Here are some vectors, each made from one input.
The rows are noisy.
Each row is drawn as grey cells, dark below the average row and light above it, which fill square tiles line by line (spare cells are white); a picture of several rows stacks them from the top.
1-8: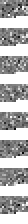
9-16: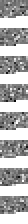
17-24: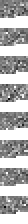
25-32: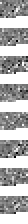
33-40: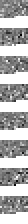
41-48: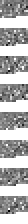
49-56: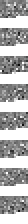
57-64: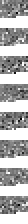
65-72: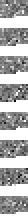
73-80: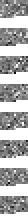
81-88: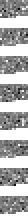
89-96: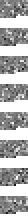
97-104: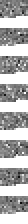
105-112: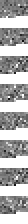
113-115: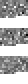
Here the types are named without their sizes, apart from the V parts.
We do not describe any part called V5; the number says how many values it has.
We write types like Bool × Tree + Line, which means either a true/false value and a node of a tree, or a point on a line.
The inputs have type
(Line + Tree) × V5.
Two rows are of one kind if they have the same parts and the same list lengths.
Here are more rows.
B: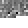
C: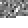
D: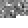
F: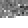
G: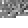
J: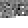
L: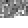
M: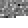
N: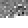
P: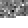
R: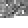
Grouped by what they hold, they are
B, C, F, G, N, P
D, J, L, M, R

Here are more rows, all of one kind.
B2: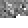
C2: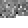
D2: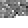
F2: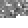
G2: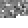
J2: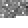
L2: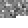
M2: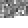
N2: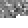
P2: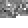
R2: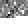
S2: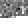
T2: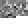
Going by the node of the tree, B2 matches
F2, G2, L2 and N2.
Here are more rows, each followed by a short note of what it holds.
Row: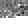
a point on a line and a value of V5
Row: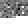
a node of a tree and a value of V5
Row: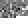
a node of a tree and a value of V5
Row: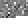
a node of a tree and a value of V5
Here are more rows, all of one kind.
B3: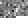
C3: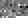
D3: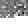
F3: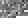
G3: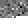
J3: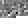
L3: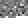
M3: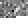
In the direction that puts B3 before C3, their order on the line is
J3, F3, M3, B3, C3, G3, L3, D3.
